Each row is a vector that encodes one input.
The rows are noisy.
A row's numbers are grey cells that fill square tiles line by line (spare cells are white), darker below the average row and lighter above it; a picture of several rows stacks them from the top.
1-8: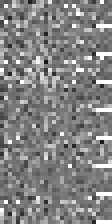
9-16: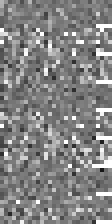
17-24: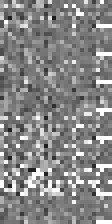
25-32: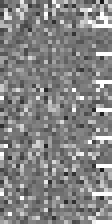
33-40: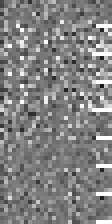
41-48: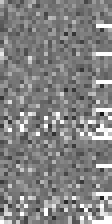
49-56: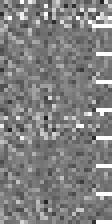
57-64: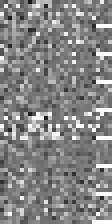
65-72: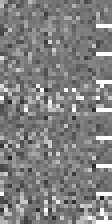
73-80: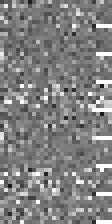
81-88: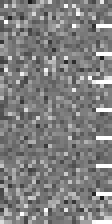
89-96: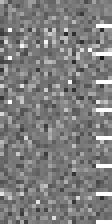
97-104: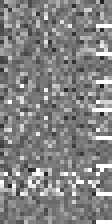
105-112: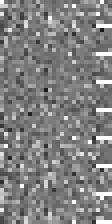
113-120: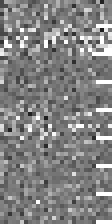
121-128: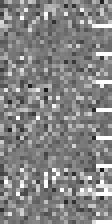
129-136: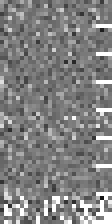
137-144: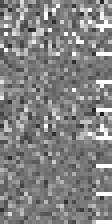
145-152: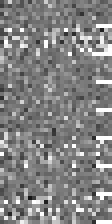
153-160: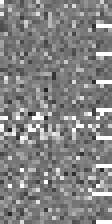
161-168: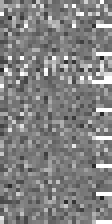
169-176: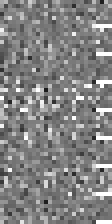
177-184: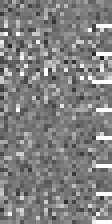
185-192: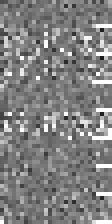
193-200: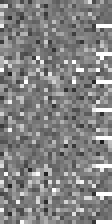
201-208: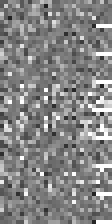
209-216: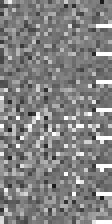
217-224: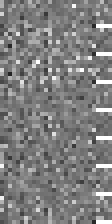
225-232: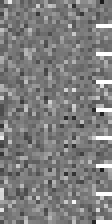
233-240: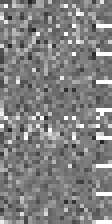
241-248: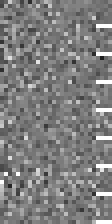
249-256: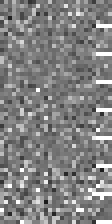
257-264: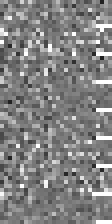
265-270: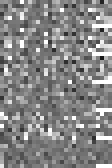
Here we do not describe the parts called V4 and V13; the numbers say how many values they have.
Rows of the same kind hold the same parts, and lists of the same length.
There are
3 kinds of row.
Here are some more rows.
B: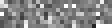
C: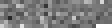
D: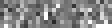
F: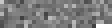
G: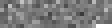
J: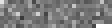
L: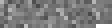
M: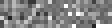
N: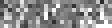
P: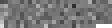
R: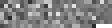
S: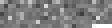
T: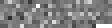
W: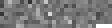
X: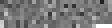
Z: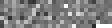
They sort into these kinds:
B, F, G, J, L, S
C, P, R, T, W, X
D, M, N, Z

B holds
a true/false value and a value of V13.
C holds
a node of a 9-node tree and a value of V4.
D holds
a value of V4.
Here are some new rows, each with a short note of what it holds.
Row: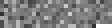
a value of V4
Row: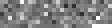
a true/false value and a value of V13
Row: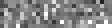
a value of V4
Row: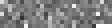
a true/false value and a value of V13
